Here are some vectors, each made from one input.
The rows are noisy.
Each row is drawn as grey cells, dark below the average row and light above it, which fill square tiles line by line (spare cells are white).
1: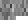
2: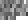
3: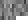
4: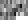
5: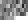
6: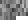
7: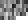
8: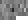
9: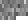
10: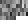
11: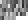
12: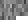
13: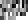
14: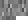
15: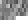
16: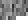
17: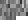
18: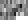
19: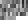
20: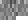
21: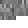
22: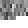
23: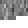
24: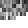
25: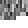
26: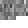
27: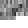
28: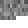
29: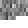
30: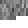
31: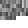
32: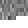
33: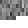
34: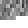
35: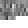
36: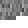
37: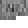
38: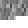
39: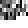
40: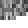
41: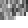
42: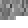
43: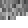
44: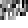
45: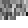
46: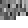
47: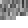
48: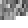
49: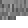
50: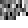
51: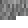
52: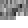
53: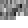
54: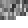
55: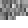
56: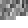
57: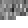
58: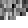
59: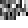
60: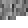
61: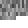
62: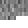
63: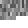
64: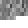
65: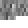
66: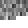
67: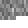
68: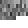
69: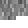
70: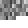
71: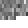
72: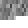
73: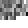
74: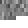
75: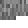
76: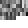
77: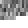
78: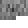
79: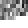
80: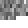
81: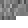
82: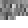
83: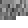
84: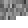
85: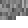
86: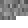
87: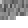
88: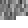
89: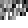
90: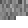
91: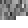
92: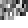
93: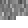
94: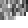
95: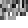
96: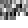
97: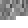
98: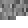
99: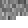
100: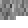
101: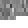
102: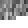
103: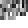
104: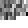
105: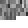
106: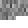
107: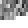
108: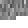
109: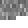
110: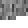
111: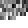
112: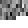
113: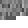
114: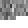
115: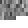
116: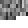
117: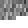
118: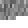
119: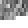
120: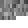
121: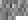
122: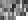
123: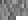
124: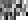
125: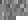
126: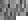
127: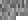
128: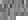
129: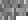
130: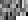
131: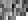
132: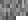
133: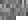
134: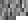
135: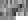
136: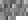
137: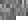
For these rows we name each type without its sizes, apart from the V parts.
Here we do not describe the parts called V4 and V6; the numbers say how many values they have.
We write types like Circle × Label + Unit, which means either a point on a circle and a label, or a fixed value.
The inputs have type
Bool × Line × Line + Unit + V4 × V6.
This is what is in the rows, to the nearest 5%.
About 5% of them hold a fixed value. About 40% of them hold a point on each of two lines and a true/false value. The rest hold a value of V4 and a value of V6.
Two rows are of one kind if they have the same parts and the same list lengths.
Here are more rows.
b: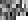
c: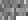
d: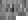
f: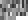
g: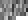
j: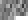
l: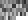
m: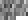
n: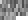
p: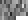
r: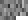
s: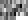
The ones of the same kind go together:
b, d, g, l, p, r
c, f, j, m, n
s

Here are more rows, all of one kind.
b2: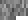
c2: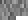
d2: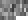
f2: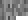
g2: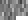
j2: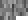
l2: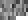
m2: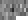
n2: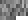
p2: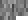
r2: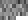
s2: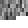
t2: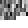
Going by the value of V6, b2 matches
c2, j2, n2 and p2.
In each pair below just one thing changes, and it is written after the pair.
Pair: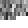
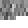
the place on one of the two lines
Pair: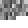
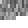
the place on one of the two lines
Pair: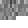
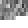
the true/false value
